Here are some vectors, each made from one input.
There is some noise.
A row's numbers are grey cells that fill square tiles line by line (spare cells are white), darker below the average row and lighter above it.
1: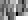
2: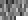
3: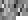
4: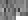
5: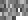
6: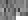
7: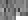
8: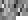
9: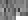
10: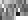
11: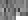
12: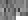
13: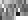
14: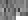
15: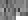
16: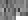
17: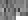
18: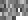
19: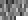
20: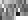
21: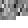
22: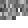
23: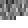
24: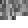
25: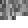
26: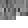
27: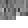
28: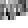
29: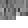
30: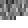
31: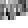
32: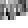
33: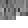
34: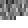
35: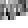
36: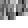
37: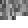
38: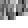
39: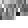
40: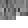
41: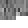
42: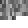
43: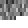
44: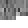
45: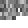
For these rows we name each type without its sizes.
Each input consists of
a point on a line.
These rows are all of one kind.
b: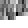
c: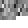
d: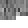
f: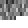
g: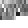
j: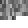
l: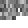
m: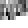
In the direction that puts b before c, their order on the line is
b, m, g, c, l, j, d, f.
